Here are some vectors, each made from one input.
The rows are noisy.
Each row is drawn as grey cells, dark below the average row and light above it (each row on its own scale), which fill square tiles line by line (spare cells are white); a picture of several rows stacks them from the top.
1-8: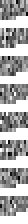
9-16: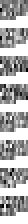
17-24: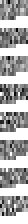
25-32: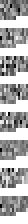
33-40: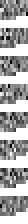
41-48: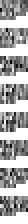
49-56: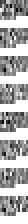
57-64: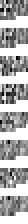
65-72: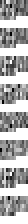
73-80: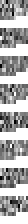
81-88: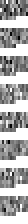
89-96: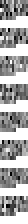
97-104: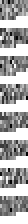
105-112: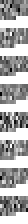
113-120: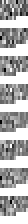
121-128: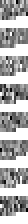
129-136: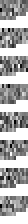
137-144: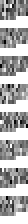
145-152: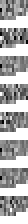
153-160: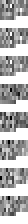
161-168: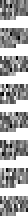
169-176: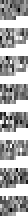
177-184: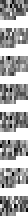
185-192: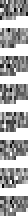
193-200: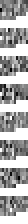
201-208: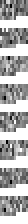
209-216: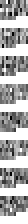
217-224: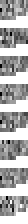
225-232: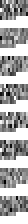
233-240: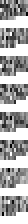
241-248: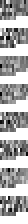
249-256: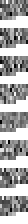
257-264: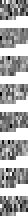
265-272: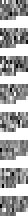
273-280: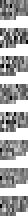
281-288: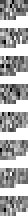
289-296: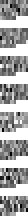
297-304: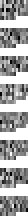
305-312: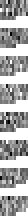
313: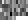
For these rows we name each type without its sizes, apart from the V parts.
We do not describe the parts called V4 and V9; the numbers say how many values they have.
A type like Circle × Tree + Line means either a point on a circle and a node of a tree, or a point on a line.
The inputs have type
(Bool × V9 + Line) × V4.
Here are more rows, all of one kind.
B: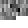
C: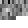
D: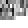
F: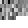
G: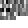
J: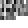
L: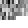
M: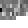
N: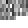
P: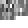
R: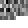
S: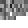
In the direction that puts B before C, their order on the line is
R, G, J, B, P, N, D, L, F, S, M, C.
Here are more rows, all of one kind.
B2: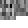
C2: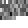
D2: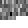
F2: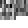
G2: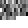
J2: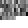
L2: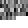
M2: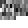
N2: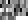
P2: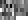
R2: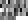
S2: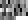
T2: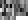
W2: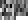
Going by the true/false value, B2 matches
C2, D2 and F2.
